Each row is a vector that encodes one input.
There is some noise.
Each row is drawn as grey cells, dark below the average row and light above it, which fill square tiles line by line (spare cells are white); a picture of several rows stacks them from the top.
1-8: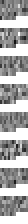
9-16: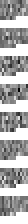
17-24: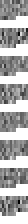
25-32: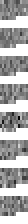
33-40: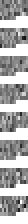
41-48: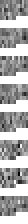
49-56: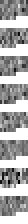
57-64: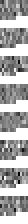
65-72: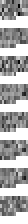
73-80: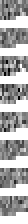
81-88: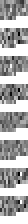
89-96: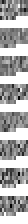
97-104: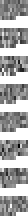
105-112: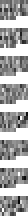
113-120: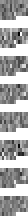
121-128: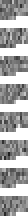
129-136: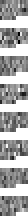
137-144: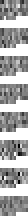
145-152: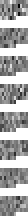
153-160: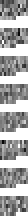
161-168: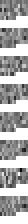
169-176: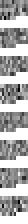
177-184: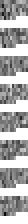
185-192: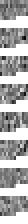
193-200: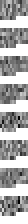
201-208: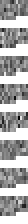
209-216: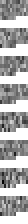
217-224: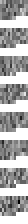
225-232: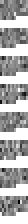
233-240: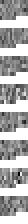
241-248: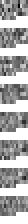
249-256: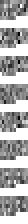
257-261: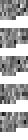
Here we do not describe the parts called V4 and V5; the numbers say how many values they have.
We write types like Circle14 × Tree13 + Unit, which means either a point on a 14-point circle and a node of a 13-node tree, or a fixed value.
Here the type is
Circle9 × (Line7 + (Line8 + V4) × V5).
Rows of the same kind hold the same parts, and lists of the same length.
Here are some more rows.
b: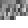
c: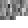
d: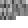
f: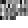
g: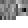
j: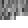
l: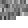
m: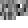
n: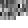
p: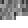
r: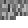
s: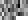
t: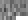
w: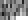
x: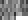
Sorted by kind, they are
b, c, f, l, p, r, w, x
d, g, j, t
m, n, s

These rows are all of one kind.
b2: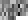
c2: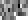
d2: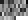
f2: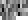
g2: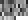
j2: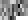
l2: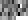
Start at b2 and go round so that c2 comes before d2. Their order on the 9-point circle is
b2, j2, c2, f2, g2, d2, l2.
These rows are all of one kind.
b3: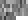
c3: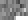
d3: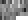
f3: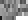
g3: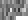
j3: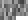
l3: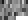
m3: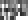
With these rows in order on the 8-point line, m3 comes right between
g3 and j3.
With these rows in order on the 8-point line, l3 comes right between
d3 and f3.
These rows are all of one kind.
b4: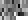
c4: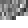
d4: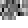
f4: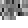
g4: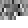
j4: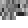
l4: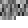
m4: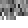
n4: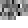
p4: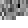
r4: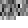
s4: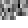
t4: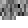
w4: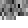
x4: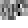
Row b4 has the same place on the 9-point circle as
d4, f4, j4 and s4.
